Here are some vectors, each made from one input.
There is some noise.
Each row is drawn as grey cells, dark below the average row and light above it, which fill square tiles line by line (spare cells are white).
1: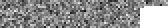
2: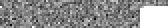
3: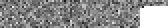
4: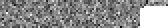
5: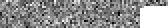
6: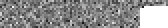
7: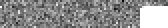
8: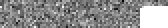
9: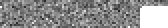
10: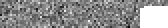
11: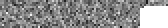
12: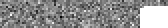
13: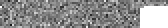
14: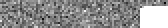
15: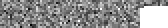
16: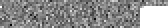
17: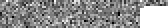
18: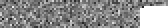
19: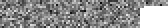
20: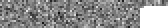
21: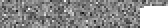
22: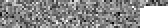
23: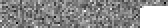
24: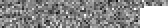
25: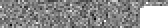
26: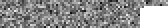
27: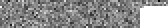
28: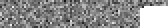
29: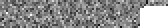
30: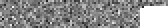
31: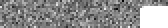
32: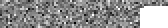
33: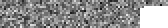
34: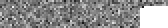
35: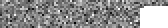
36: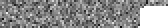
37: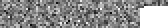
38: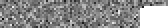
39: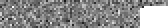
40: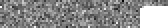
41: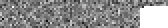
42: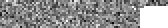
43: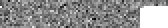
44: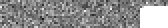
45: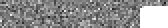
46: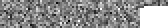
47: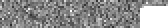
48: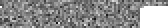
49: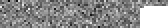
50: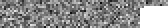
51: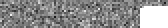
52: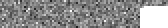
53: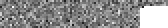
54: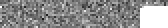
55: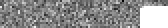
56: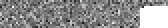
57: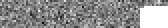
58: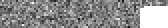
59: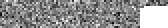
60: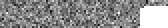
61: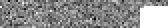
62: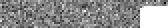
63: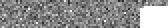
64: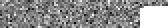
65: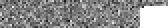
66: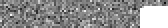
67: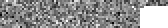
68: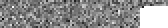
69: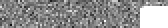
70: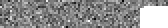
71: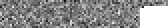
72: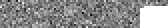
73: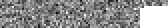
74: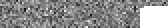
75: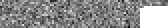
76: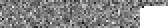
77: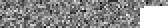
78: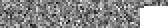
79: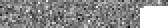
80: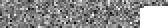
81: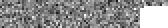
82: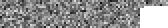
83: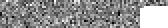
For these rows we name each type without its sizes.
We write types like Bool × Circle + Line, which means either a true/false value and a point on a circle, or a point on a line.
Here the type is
Bool × Bool × Bool + (Circle + Unit) × Line.
